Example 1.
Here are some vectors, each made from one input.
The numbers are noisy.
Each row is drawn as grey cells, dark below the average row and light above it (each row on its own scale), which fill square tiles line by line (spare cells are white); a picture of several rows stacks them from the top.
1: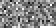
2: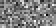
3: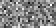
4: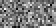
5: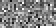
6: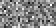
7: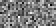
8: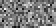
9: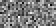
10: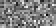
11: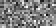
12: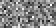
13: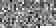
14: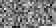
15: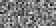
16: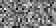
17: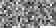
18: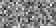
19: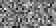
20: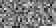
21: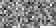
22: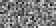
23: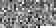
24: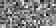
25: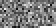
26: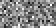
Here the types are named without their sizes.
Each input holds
a point on a line.
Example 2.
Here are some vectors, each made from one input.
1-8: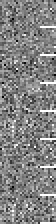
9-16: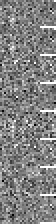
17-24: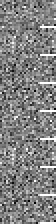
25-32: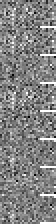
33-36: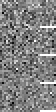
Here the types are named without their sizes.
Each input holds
either a fixed value, or three true/false values.
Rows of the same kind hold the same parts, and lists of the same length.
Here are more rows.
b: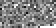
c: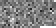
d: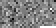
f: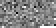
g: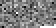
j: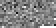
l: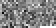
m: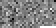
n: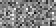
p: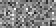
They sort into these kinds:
b, c, d, f, g, j, m, n, p
l

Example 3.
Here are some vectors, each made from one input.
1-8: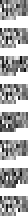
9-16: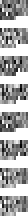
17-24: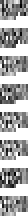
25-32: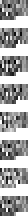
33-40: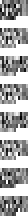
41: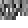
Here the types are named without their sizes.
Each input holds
a point on a line.
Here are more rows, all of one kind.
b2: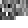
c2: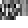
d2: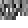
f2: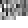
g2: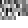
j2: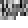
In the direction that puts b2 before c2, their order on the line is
b2, c2, d2, j2, f2, g2.
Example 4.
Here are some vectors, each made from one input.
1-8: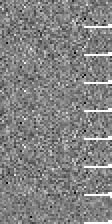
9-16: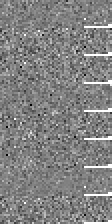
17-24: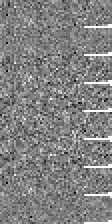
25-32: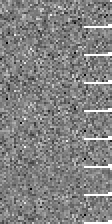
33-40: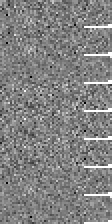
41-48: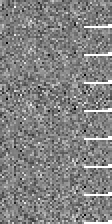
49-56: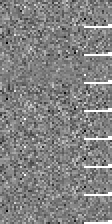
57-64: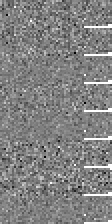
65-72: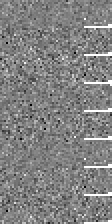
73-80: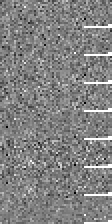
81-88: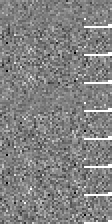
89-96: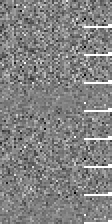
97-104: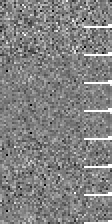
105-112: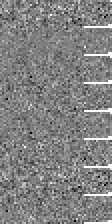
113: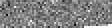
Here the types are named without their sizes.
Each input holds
a label.
